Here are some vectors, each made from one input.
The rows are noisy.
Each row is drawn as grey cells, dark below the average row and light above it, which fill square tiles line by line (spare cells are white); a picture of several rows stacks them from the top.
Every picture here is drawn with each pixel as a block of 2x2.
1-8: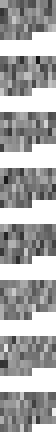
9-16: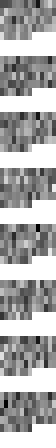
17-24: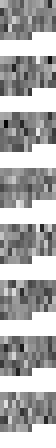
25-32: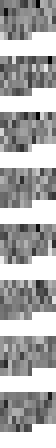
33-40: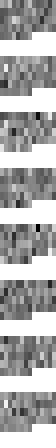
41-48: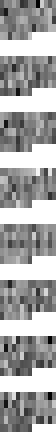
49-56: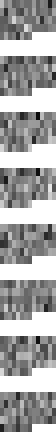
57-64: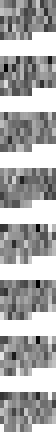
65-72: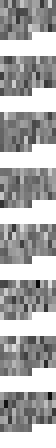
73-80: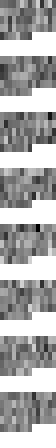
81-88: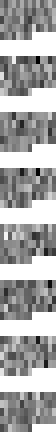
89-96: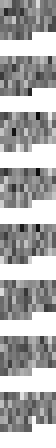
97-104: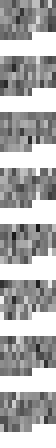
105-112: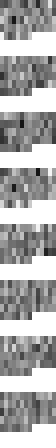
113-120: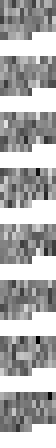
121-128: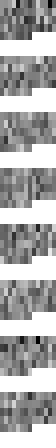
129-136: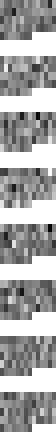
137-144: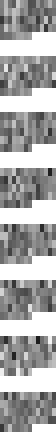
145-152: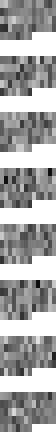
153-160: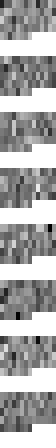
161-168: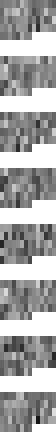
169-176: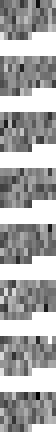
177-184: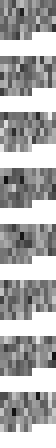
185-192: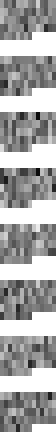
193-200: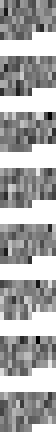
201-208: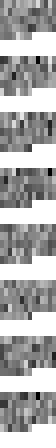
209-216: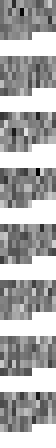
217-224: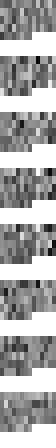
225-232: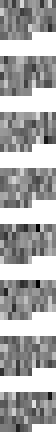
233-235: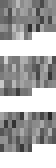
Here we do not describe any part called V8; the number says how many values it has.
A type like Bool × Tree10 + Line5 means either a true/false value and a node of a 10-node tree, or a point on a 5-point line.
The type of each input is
(Label5 + Line9) × List2(V8).
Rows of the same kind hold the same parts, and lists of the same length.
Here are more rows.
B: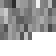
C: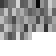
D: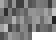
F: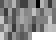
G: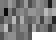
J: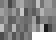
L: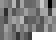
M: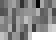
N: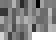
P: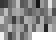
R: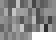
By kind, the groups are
B, J
C, P
D, G
F, M, N
L
R

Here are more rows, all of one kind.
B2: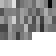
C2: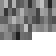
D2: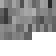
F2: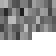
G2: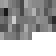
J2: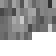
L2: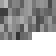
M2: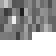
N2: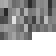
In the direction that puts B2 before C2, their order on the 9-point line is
B2, C2, N2, F2, M2, G2, L2, D2, J2.
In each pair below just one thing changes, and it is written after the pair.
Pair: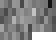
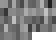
the place on the 9-point line
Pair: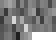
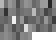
the value of V8 in item 2 of the list
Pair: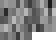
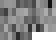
the value of V8 in item 2 of the list
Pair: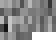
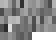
the place on the 9-point line
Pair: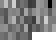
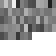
the value of V8 in item 2 of the list
